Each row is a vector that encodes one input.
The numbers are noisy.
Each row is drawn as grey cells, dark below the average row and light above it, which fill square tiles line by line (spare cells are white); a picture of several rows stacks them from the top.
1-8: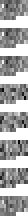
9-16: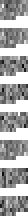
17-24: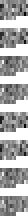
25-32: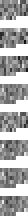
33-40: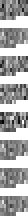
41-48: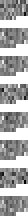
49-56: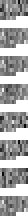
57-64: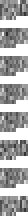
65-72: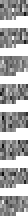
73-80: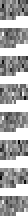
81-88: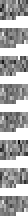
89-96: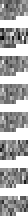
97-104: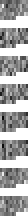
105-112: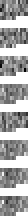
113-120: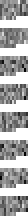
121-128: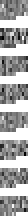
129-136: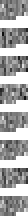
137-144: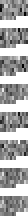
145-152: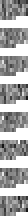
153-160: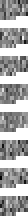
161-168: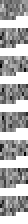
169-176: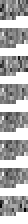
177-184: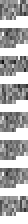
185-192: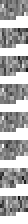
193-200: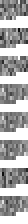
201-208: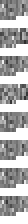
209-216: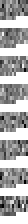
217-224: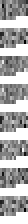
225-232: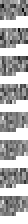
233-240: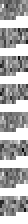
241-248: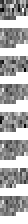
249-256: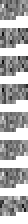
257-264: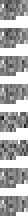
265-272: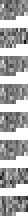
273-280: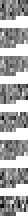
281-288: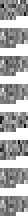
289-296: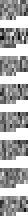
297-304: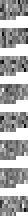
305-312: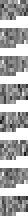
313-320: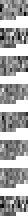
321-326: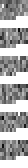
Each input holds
either a point on an 11-point circle, or a list of up to two points on a 6-point circle.
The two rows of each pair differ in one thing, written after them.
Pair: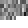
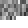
the place on the 6-point circle in item 2 of the list
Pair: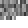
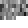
the place on the 6-point circle in item 1 of the list
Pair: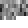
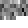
the place on the 6-point circle in item 1 of the list
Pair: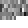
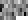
the place on the 6-point circle in item 1 of the list
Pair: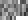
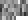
the place on the 6-point circle in item 1 of the list
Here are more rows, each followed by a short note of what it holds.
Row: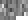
a point on an 11-point circle
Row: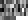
the empty list
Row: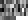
the empty list
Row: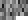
a list of one item
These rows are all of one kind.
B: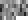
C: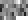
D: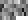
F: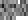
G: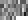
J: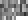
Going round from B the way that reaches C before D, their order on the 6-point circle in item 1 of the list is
B, C, D, F, G, J.
